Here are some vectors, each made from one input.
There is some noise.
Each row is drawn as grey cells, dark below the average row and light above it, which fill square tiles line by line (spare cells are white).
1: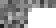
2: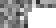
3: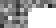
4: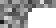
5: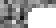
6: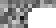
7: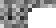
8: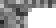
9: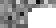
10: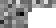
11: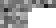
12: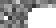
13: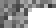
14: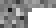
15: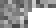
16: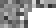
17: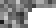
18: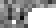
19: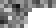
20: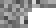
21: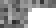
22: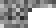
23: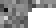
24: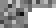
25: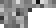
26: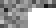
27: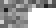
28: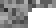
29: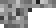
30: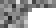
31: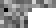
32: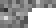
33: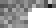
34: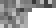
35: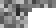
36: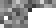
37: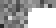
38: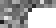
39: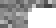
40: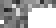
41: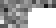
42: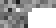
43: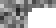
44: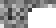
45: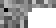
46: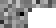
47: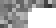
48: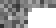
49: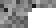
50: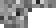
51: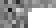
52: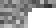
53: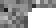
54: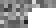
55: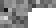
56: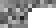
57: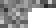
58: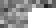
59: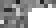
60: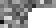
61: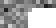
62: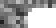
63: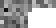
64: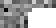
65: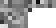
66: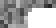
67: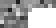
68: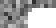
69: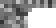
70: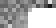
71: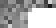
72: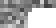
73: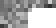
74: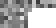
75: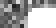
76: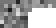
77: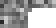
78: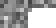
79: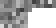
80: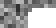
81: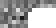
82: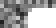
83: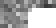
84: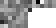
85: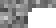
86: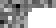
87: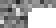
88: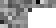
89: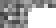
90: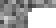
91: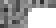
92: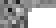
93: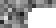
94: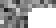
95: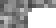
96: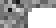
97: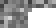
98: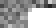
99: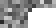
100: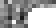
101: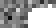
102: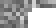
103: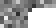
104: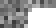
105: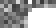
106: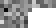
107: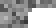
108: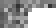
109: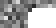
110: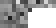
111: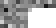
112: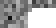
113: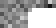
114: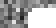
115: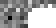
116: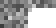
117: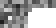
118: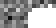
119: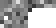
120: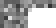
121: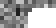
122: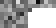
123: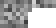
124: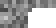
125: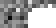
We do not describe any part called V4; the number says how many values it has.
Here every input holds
one of 5 labels, together with either a point on a 6-point line, or a value of V4.
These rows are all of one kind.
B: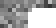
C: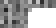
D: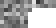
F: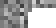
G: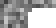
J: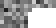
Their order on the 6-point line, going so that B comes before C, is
G, F, B, D, J, C.
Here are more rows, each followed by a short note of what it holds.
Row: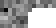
one of 5 labels and a point on a 6-point line
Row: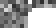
one of 5 labels and a value of V4
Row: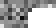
one of 5 labels and a value of V4
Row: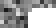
one of 5 labels and a point on a 6-point line
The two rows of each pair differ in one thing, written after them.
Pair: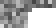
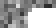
the value of V4
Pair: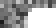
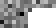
the label
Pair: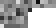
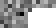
the value of V4
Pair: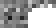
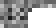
the value of V4
